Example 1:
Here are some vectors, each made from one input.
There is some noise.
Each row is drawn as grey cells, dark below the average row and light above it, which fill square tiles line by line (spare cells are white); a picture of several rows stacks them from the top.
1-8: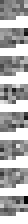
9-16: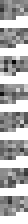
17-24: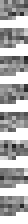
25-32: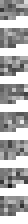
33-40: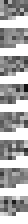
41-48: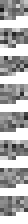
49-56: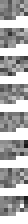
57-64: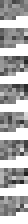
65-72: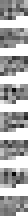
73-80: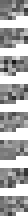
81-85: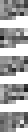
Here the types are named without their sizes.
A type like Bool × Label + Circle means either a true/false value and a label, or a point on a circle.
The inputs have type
List(Line).
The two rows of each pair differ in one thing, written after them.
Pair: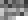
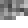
the place on the line in item 1 of the list
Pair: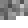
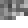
the place on the line in item 2 of the list
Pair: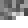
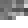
the place on the line in item 1 of the list
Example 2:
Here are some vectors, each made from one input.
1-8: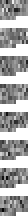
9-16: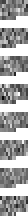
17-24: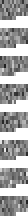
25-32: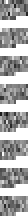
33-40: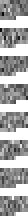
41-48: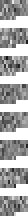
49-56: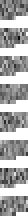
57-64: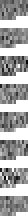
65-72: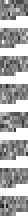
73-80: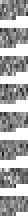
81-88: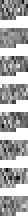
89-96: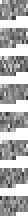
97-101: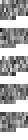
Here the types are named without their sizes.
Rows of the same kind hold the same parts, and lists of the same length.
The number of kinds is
2.
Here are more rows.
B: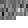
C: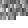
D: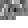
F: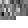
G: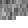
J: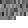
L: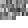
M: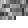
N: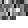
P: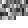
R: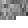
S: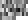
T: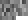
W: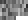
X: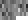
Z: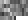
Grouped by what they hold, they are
B, D, G, J, T, W, X
C, F, L, M, N, P, R, S, Z

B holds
a node of a tree and three true/false values.
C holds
a node of a tree.
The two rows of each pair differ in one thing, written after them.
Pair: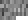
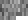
one of the three true/false values
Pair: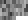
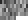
one of the three true/false values
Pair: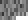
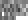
the node of the tree
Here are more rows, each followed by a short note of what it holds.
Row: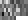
a node of a tree
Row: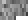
a node of a tree
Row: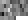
a node of a tree
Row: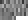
a node of a tree and three true/false values
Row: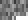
a node of a tree and three true/false values
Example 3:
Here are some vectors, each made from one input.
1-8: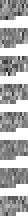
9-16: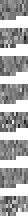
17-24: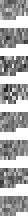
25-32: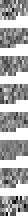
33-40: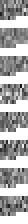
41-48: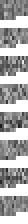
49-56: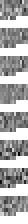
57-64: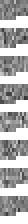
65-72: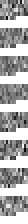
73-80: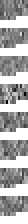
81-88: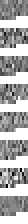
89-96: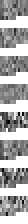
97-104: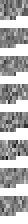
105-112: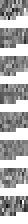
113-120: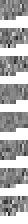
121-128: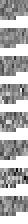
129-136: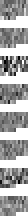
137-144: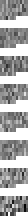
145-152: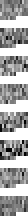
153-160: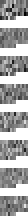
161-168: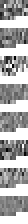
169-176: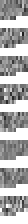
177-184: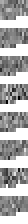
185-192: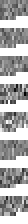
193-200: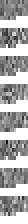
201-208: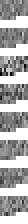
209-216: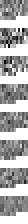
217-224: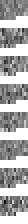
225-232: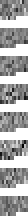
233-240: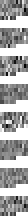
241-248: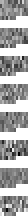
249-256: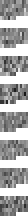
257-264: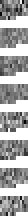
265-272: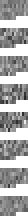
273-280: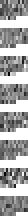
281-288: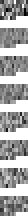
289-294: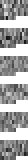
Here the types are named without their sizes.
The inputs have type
List(Line).
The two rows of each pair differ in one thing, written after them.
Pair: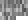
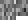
the place on the line in item 2 of the list
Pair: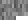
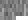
the place on the line in item 1 of the list
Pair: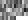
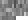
the place on the line in item 1 of the list
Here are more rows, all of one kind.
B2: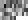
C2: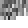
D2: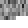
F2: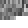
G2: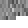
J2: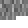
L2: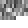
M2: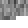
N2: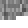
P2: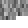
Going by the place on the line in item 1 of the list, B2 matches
C2, D2, G2 and J2.
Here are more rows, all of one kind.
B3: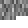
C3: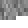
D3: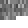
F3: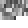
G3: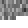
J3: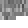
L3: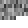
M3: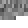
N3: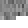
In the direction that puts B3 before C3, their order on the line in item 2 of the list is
L3, D3, B3, M3, G3, J3, N3, F3, C3.
